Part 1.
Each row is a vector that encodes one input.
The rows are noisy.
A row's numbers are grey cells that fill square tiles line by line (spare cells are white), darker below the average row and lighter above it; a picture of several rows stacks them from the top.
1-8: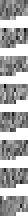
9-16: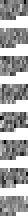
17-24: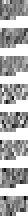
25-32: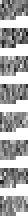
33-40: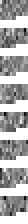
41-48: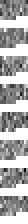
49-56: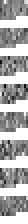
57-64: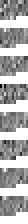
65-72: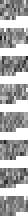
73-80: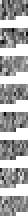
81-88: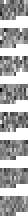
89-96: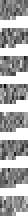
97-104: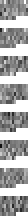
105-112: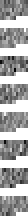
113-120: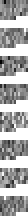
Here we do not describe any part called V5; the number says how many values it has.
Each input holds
one of 6 labels, together with either a node of an 11-node tree, or a value of V5.
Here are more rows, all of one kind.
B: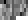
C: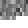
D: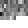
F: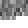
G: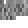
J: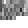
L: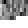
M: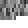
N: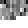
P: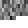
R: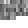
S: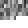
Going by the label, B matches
L, M, N and P.
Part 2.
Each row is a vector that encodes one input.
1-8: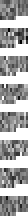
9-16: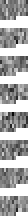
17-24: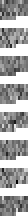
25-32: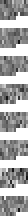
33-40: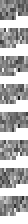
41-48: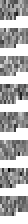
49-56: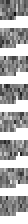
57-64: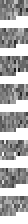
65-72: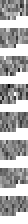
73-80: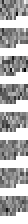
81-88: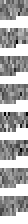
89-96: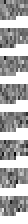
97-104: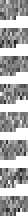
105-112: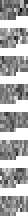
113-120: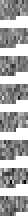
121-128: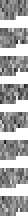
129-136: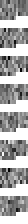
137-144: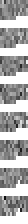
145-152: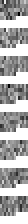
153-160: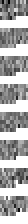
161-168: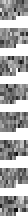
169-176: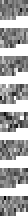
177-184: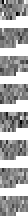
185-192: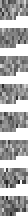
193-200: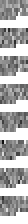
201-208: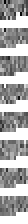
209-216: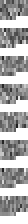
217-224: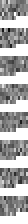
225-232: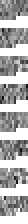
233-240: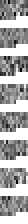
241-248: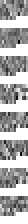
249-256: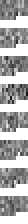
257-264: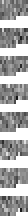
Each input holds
a list of up to three points on a 7-point line.
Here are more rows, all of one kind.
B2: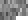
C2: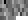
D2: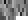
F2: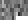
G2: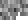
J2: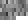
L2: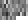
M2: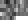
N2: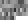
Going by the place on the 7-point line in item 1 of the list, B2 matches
C2 and D2.
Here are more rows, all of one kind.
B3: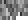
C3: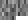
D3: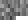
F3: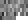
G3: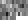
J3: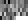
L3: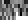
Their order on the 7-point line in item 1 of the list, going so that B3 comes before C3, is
B3, F3, J3, D3, C3, G3, L3.
